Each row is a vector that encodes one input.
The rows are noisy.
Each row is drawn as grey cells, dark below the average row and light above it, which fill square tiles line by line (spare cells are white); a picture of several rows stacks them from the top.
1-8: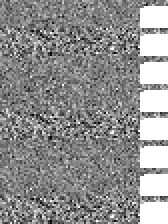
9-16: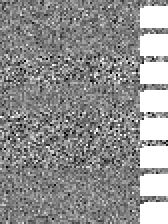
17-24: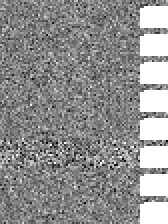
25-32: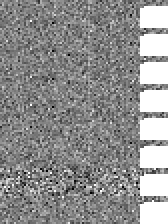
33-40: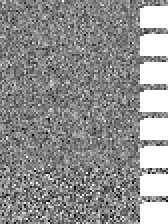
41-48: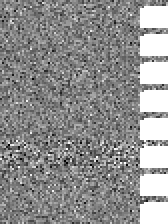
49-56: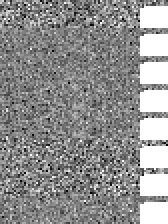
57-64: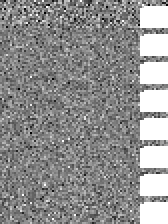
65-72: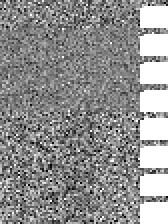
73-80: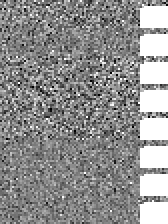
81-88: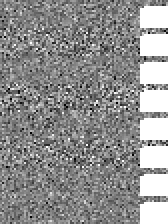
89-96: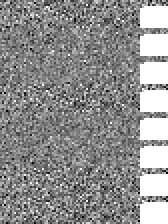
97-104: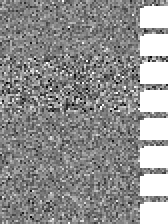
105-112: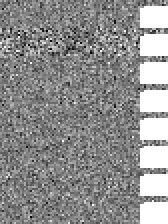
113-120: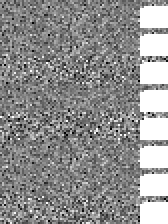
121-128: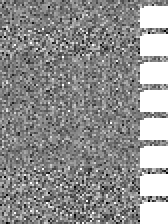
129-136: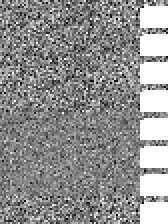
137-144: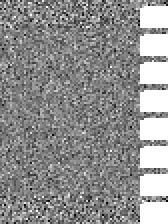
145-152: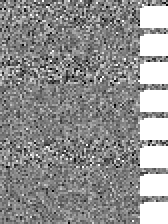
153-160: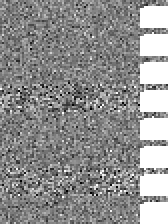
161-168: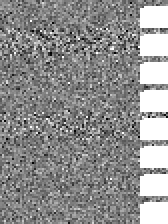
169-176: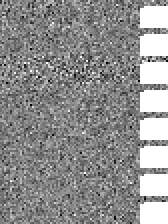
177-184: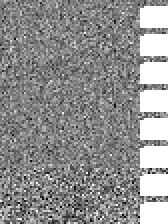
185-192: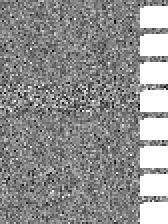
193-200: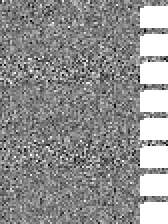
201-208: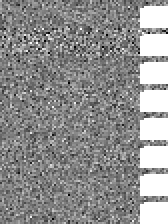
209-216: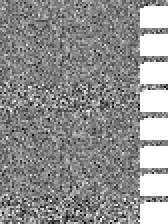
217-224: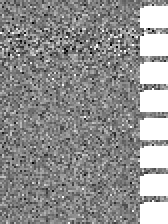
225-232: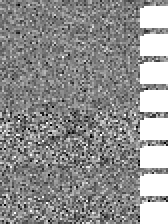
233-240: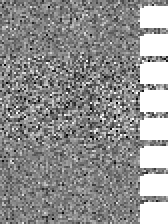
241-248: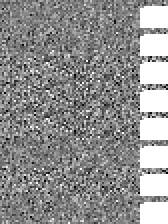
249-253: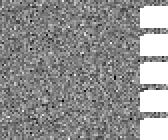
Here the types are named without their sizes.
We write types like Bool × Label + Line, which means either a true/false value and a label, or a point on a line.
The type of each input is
Bool × Circle + List(Line) + Tree.
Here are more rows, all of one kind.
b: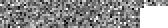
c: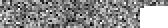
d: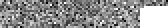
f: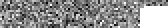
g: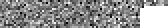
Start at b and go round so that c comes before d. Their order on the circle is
b, c, g, d, f.
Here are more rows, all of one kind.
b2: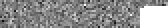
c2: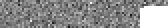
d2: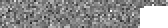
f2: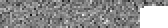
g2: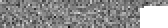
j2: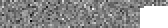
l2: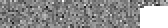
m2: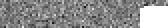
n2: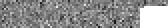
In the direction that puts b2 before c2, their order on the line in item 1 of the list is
b2, n2, f2, g2, c2, m2, l2, j2, d2.
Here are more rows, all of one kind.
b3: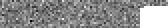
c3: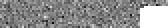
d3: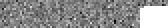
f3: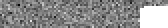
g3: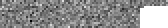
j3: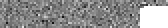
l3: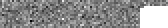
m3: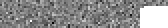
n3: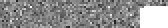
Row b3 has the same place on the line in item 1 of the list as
g3 and l3.
